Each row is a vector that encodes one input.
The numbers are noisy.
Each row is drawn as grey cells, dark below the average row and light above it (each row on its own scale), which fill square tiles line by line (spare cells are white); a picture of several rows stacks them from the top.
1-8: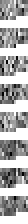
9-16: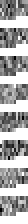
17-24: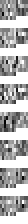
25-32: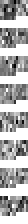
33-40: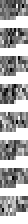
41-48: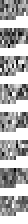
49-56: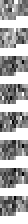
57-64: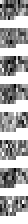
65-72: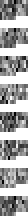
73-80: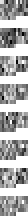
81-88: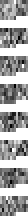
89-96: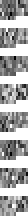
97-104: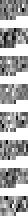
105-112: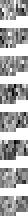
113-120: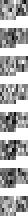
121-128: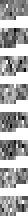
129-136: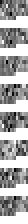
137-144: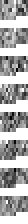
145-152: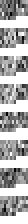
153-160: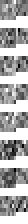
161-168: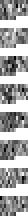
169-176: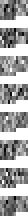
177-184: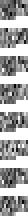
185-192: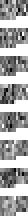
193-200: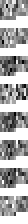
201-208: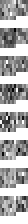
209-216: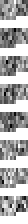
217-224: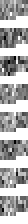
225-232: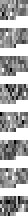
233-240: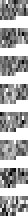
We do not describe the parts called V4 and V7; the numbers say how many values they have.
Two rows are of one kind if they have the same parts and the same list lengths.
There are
2 kinds of row.
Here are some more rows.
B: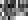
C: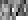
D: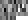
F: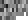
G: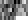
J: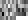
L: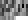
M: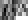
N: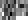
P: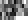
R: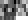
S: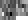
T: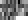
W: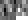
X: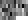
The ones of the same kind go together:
B, C, L, N, S, T, X
D, F, G, J, M, P, R, W

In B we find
three true/false values, a value of V4 and a value of V7.
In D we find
one of 6 labels, a value of V4 and a value of V7.
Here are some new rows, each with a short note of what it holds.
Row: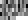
three true/false values, a value of V4 and a value of V7
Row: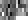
three true/false values, a value of V4 and a value of V7
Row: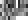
three true/false values, a value of V4 and a value of V7
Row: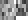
three true/false values, a value of V4 and a value of V7
